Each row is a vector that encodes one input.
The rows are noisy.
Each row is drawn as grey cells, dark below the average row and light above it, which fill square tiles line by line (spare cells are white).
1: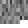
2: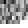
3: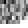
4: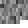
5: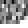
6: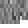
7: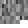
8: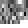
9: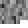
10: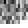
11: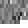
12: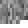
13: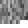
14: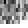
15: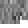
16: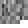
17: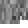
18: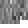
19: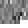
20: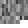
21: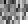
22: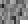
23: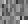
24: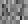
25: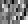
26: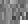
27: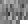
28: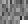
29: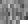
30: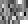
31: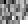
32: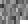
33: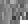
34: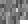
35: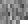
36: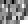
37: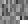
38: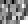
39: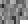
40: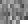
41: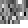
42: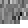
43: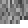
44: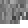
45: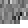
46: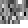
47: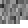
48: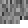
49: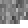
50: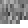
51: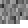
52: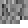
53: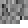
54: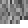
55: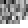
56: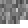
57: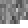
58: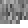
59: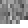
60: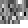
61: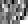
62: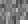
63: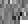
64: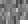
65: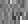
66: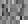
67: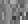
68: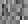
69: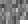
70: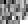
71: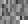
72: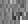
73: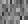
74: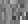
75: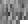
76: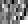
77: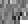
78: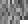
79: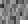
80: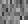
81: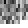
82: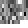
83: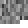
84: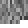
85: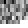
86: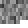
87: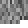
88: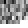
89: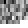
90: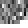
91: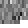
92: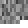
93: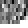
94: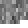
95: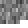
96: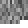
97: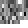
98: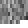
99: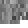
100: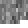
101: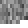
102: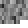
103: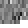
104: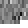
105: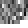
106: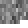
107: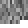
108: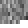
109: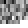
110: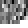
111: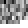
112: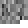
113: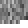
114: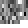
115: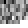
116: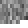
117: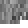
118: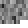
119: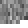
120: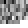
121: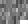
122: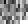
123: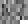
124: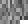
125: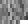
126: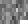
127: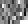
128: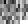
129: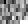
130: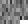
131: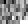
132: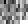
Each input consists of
either a point on a 6-point line, or a point on a 7-point line and a true/false value.
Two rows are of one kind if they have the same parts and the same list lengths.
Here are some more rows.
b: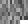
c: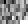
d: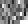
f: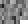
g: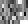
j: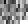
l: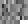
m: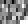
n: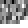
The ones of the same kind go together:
b, f, l
c, d, g, j, m, n

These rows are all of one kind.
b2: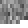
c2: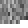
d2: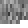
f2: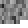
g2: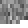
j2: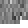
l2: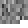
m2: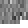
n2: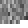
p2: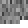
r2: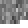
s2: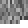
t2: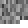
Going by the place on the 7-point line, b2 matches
g2, j2 and m2.
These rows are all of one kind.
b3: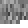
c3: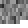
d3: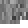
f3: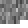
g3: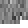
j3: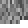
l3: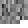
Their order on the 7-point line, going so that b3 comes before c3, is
b3, g3, d3, j3, f3, c3, l3.
